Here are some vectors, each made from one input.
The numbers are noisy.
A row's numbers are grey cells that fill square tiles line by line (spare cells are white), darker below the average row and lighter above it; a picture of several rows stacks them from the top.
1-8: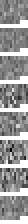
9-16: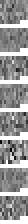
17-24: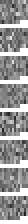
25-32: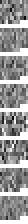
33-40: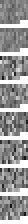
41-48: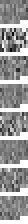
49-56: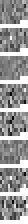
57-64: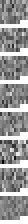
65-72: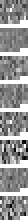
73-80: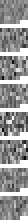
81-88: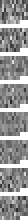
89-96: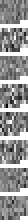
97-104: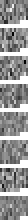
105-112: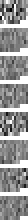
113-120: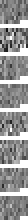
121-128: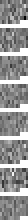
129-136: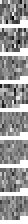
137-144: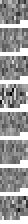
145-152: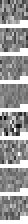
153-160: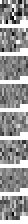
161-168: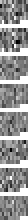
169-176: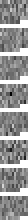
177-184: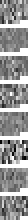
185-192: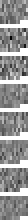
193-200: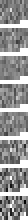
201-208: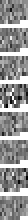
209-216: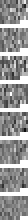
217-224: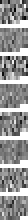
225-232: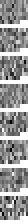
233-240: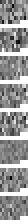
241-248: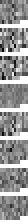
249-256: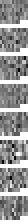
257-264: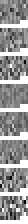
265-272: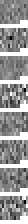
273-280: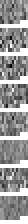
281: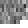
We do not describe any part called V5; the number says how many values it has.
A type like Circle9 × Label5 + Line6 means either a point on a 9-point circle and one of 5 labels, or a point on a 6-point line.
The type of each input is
(Bool × V5 + Circle10) × Line7.
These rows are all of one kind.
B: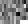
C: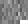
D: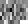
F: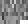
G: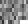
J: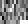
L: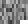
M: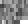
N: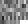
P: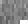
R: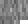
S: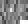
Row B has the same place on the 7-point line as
L, R and S.
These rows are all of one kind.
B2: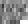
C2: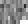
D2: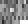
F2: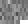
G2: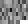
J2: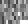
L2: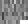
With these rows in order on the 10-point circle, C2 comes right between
B2 and D2.
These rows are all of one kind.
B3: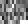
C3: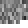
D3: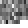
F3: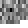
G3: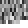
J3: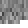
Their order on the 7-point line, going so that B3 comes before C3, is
G3, J3, B3, D3, F3, C3.
